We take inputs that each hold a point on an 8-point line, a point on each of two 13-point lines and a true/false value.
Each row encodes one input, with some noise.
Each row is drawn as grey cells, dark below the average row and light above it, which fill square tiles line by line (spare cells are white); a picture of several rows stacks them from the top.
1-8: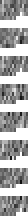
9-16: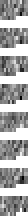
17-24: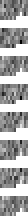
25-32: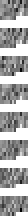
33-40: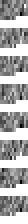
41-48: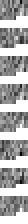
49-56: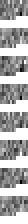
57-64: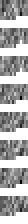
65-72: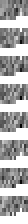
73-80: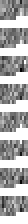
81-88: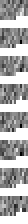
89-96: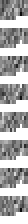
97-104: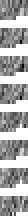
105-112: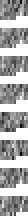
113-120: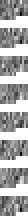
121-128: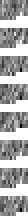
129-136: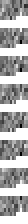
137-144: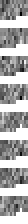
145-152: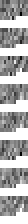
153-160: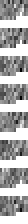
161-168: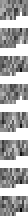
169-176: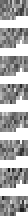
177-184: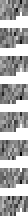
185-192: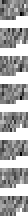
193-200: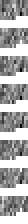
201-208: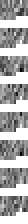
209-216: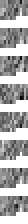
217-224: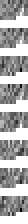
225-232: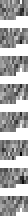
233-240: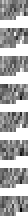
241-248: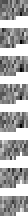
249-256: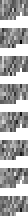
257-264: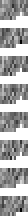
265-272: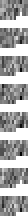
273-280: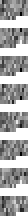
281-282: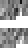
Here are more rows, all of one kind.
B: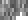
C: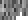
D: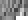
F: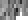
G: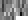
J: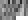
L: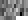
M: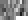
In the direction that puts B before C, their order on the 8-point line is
L, M, B, C, F, D, J, G.
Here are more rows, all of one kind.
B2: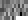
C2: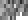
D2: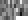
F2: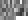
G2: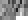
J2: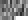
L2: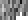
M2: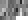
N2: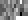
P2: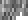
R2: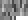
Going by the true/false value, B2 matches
D2, F2, J2 and N2.
